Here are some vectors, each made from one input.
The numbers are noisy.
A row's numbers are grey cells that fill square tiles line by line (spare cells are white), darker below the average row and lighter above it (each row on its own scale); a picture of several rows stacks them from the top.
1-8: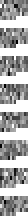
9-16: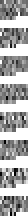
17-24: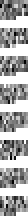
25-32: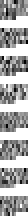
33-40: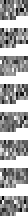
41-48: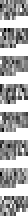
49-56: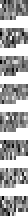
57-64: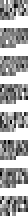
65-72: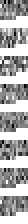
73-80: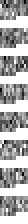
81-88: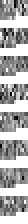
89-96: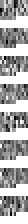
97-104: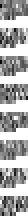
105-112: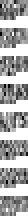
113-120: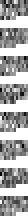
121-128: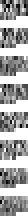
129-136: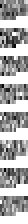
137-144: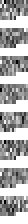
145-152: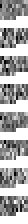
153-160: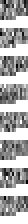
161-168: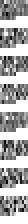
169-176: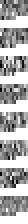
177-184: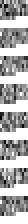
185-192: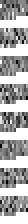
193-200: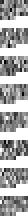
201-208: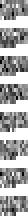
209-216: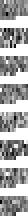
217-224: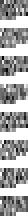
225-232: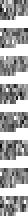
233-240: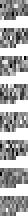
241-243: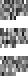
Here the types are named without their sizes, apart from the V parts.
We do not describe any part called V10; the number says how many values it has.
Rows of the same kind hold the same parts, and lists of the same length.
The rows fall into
3 kinds.
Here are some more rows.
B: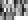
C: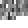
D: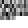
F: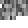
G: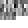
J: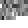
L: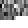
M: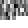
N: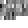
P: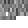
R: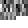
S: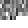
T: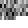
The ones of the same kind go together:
B, D, G, L, M, N, T
C
F, J, P, R, S

